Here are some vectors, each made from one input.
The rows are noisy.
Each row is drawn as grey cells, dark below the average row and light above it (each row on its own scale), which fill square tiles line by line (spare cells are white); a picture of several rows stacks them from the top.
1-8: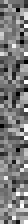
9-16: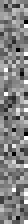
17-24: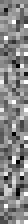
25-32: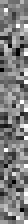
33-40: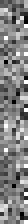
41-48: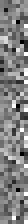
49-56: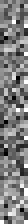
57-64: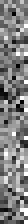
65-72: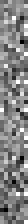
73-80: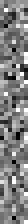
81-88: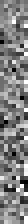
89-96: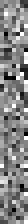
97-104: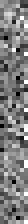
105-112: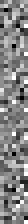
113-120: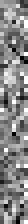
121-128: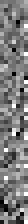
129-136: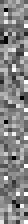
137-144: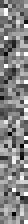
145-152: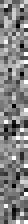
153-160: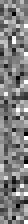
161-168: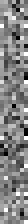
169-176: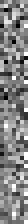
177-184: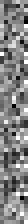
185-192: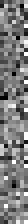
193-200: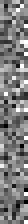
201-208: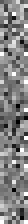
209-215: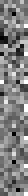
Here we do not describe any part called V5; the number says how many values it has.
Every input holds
one of 10 labels, together with either three true/false values, or a value of V5.
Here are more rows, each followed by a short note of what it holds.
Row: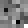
one of 10 labels and a value of V5
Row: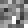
one of 10 labels and a value of V5
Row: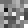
one of 10 labels and three true/false values
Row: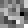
one of 10 labels and three true/false values
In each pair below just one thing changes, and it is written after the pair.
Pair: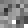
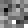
the value of V5
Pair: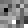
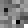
the value of V5
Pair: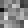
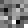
the label
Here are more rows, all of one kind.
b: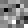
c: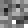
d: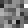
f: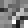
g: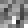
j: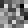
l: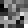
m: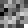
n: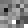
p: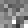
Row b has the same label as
c and n.
